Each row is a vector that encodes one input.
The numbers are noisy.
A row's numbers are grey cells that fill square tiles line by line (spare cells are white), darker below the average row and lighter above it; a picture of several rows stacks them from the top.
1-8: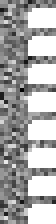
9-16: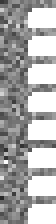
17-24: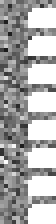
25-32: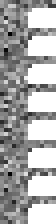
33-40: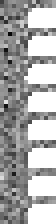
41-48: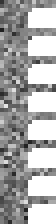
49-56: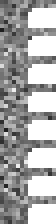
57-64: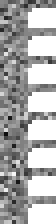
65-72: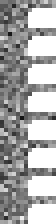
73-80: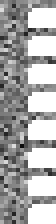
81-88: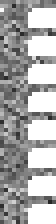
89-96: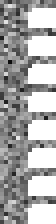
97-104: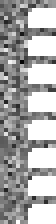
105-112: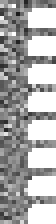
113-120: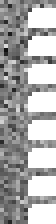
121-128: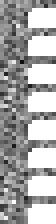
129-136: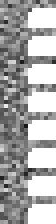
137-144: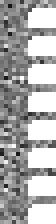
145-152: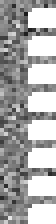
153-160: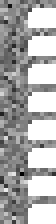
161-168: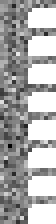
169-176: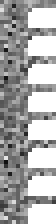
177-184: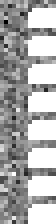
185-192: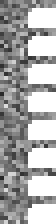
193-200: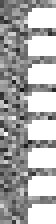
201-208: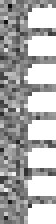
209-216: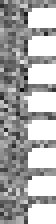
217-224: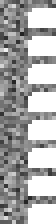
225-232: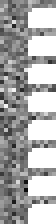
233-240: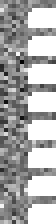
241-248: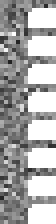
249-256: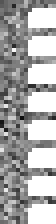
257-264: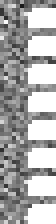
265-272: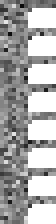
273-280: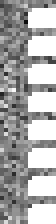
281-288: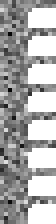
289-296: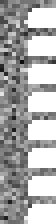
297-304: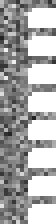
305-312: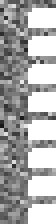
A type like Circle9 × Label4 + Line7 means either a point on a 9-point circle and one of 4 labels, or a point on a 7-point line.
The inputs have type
Label5 × Line15 + Tree9.
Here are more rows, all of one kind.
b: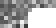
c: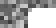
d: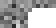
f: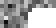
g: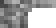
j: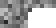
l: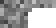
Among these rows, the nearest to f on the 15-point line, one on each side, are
c and d.
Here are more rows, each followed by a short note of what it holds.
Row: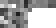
a node of a 9-node tree
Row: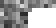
one of 5 labels and a point on a 15-point line
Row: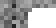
one of 5 labels and a point on a 15-point line
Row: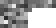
a node of a 9-node tree
